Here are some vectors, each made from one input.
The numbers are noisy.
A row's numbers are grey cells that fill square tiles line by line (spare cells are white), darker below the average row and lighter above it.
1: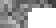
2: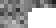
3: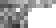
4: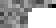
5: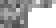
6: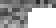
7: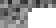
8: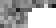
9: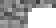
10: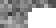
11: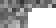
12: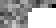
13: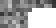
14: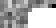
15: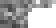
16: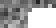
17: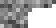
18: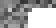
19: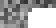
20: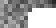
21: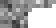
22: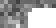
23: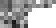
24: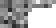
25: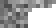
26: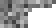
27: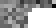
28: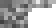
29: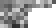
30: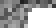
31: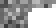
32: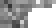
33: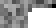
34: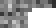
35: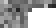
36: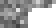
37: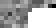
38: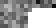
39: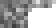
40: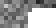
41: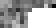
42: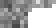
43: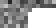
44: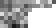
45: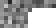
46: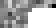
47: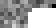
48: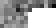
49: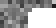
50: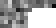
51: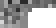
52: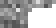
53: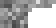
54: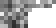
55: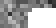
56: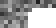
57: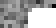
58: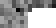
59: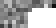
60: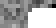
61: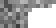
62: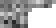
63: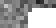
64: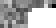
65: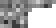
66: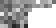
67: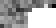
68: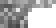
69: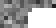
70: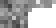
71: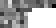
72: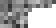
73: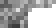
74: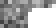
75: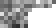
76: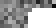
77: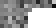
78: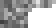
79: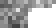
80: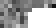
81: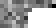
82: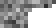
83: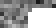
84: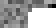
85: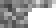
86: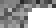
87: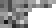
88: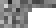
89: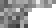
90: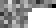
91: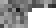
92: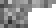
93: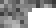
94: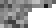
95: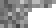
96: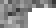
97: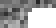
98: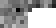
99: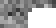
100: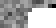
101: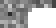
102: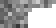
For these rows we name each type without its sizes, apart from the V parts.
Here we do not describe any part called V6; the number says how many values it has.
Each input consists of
a true/false value and a value of V6, together with either a point on a circle, or a fixed value.
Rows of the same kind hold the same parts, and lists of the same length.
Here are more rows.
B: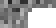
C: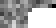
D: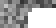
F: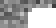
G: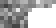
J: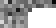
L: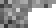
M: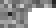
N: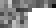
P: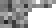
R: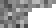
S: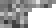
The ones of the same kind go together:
B, C, D, F, J, M, N
G, L, P, R, S

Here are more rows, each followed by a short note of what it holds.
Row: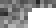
a point on a circle, a true/false value and a value of V6
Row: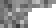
a true/false value and a value of V6
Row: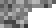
a true/false value and a value of V6
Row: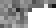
a point on a circle, a true/false value and a value of V6
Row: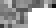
a point on a circle, a true/false value and a value of V6
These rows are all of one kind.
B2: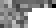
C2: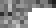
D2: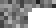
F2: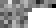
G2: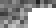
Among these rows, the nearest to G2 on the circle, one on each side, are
C2 and D2.
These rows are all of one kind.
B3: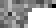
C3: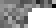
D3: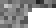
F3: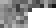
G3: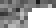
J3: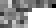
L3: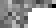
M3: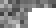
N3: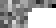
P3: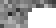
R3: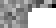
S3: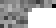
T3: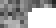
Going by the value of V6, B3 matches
C3, F3 and L3.
